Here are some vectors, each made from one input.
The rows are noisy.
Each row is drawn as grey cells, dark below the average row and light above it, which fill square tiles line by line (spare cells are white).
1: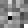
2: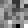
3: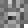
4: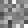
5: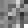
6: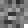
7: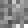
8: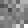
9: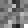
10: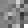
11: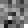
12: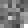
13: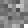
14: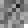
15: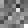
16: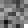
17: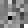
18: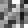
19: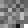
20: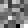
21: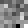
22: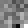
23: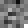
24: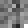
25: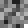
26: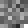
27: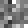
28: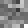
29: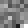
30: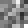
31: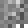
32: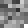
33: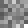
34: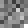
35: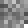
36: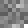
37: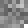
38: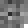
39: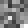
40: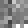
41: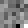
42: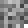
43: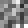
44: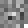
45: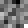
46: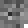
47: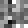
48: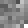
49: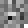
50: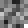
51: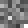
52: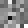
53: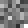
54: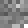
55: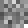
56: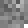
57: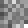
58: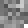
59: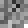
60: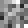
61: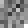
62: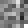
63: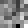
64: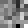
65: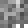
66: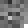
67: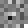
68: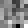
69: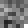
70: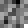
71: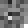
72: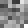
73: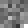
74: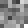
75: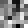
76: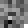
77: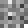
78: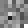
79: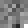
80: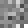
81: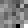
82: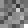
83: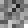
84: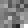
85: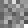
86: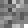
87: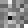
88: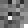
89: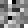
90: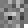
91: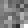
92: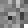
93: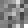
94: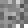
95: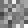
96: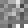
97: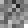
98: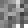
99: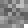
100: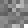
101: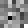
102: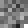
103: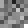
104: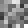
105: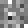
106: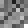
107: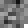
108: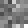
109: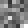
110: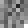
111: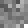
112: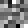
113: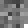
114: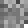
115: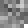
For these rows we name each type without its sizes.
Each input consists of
either a point on a line and a true/false value, or a node of a tree.
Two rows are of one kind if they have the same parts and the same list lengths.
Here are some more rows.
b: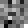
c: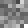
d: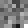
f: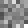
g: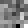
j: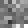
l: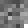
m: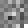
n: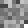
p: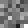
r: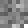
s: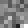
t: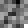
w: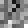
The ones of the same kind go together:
b, d, g, l, p, s, t, w
c, f, j, m, n, r

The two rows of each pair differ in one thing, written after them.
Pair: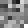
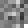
the true/false value
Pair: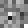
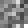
the place on the line
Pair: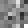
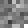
the true/false value
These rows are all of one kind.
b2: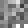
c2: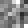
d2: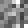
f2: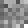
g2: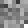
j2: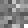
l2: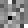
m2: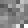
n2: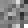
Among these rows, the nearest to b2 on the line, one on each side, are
f2 and m2.
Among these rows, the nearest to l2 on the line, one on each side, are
d2 and m2.
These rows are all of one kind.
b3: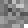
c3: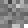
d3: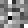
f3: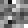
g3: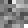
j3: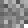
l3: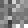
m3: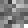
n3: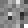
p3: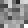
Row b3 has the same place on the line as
d3, f3, g3 and n3.
